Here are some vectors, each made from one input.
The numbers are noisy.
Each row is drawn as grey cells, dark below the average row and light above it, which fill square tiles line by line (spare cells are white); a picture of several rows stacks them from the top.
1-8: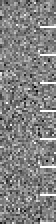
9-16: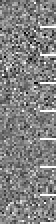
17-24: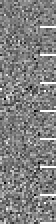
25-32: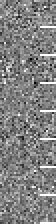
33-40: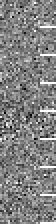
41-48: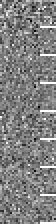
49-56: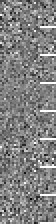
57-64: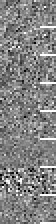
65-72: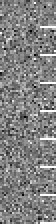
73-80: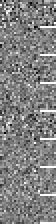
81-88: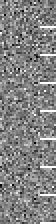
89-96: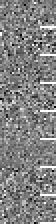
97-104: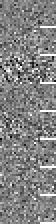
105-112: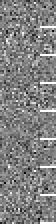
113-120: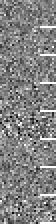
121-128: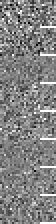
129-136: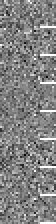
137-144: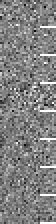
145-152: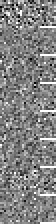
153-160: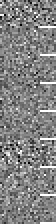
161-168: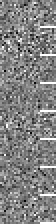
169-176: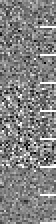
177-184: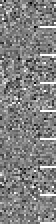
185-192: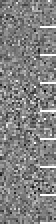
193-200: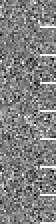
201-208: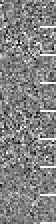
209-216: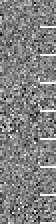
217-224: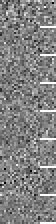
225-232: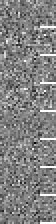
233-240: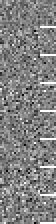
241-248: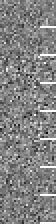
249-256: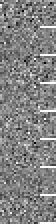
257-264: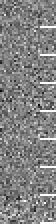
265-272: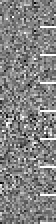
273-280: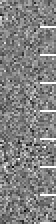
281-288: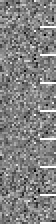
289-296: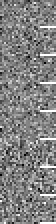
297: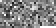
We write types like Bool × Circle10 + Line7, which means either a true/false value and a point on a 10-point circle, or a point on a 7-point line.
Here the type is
Circle6 × (Circle6 + Circle14) × Circle8 + Unit.
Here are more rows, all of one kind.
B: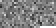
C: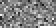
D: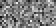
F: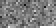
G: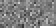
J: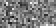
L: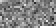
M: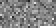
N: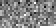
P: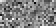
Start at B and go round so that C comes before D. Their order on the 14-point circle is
B, C, P, J, D, F, G, N, M, L.
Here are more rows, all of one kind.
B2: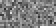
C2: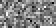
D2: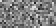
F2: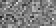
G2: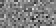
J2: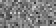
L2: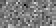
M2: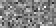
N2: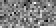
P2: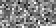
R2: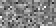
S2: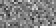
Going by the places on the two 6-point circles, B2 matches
M2, N2 and R2.
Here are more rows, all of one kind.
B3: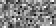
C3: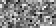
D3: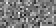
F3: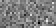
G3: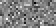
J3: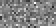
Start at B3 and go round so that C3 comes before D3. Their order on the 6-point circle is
B3, C3, J3, G3, D3, F3.
